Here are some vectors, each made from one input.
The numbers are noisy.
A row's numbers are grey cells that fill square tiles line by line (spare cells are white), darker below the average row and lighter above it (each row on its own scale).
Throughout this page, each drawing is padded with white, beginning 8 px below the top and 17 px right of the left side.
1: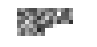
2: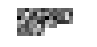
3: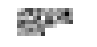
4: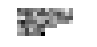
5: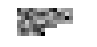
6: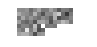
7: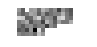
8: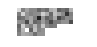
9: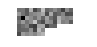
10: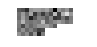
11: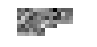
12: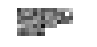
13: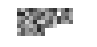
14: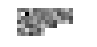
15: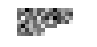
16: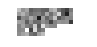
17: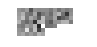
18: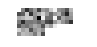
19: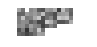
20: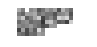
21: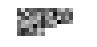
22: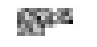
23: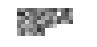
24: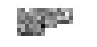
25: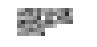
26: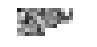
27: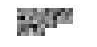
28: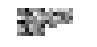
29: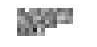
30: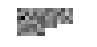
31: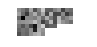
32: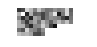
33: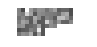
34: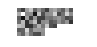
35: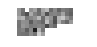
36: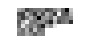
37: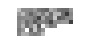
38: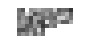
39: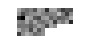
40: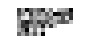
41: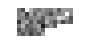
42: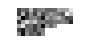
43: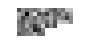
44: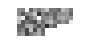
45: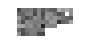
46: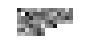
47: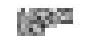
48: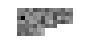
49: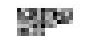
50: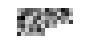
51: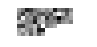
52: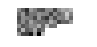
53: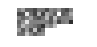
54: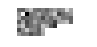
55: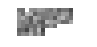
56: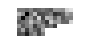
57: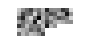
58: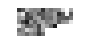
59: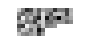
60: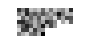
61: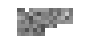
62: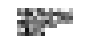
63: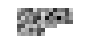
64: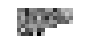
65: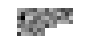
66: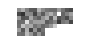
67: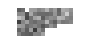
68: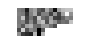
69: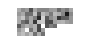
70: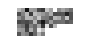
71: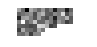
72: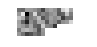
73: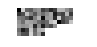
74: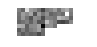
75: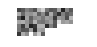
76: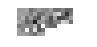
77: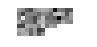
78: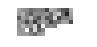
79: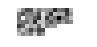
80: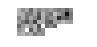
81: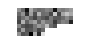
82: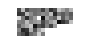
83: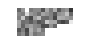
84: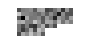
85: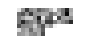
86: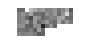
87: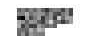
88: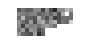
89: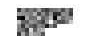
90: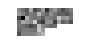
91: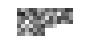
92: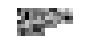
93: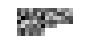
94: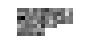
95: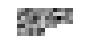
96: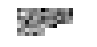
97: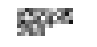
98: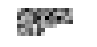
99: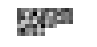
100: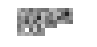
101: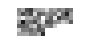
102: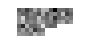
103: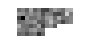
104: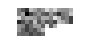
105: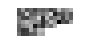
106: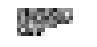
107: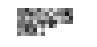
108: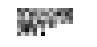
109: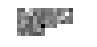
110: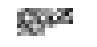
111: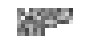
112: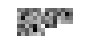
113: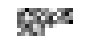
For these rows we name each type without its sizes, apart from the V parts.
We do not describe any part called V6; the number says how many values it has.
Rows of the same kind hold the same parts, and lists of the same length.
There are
2 kinds of row.
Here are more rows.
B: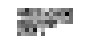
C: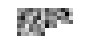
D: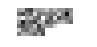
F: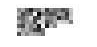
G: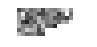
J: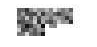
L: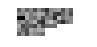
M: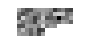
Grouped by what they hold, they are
B, G, J, L
C, D, F, M

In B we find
three true/false values and a value of V6.
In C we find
a point on a line and a value of V6.
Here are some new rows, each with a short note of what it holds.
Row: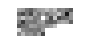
a point on a line and a value of V6
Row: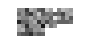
three true/false values and a value of V6
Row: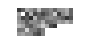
three true/false values and a value of V6
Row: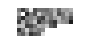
three true/false values and a value of V6
